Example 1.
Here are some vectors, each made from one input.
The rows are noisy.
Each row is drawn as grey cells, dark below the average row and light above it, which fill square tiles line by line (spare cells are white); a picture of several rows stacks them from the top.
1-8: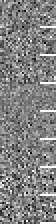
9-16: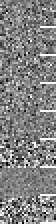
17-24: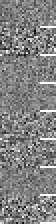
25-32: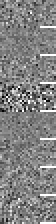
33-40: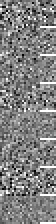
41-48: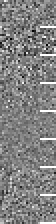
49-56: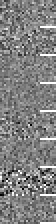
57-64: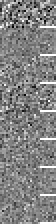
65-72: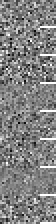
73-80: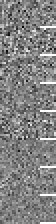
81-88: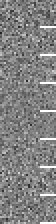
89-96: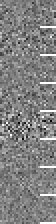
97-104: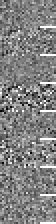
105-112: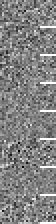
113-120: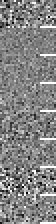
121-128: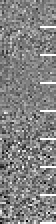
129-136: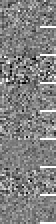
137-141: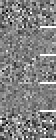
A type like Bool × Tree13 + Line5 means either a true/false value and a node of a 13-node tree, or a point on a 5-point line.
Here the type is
Circle15 + Line4 × Line10 + Unit.
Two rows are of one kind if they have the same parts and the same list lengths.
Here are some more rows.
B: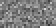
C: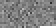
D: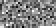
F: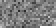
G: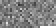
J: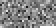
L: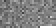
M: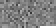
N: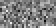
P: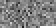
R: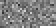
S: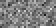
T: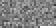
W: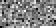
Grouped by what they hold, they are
B, C, F, M, P
D, G, J, L, R, S, T, W
N

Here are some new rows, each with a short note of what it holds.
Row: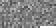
a point on a 15-point circle
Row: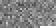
a point on a 15-point circle
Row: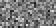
a fixed value
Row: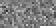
a point on a 4-point line and a point on a 10-point line
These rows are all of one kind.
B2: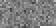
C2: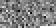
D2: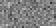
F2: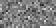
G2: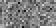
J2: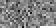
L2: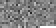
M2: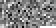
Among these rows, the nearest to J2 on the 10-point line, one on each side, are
C2 and F2.
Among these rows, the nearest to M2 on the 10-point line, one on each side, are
F2 and L2.
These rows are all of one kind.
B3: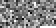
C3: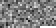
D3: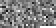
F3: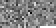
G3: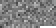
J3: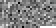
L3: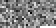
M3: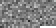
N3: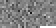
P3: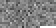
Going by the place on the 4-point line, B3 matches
F3, G3, J3 and P3.
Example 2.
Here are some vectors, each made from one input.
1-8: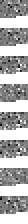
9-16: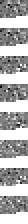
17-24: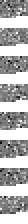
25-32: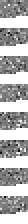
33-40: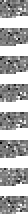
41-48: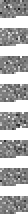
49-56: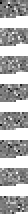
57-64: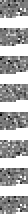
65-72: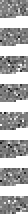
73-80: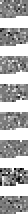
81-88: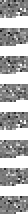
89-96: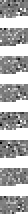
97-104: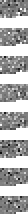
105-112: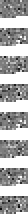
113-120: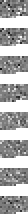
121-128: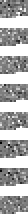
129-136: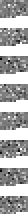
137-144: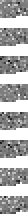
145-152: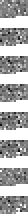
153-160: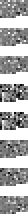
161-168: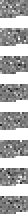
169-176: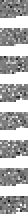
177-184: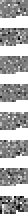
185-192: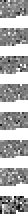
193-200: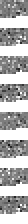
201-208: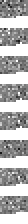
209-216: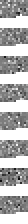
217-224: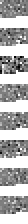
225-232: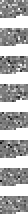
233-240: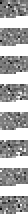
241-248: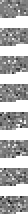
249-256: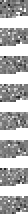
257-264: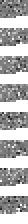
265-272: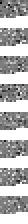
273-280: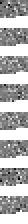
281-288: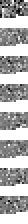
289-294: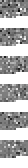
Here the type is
List2(Line10).
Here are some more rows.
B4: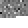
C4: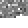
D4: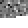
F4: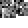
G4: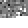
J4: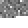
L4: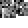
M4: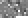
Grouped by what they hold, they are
B4, C4, J4, M4
D4, G4
F4, L4

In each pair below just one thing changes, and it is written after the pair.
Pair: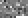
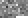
the place on the 10-point line in item 1 of the list
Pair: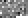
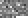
the place on the 10-point line in item 1 of the list
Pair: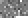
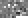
the place on the 10-point line in item 1 of the list
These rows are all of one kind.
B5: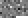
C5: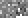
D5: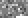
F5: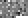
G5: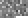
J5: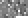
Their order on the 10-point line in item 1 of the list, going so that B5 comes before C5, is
B5, G5, J5, D5, C5, F5.
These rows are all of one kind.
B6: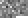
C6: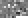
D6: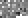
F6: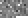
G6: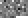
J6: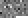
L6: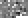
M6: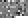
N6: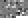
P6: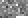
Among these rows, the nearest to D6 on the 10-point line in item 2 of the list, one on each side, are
B6 and F6.
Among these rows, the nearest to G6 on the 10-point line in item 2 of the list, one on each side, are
L6 and M6.
